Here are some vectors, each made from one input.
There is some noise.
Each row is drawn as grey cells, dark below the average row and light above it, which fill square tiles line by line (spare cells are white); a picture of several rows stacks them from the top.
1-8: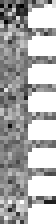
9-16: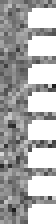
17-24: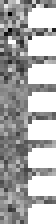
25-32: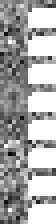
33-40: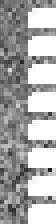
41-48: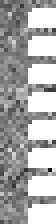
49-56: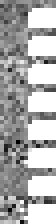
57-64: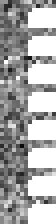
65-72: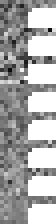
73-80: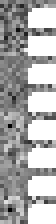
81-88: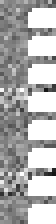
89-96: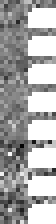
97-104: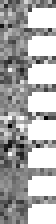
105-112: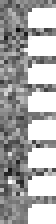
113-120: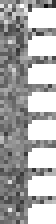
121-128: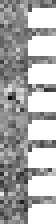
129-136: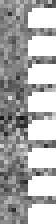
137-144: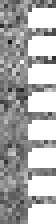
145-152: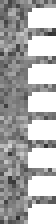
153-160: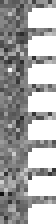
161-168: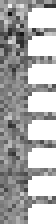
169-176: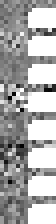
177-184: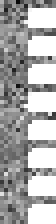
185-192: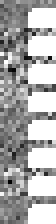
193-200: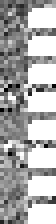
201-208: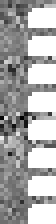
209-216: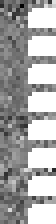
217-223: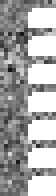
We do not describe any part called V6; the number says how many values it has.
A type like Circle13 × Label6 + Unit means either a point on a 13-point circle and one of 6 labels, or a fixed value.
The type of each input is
List2(Bool × V6).
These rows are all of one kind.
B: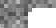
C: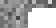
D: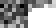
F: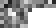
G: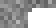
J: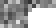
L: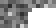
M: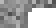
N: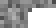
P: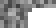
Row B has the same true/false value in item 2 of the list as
G, M, N and P.
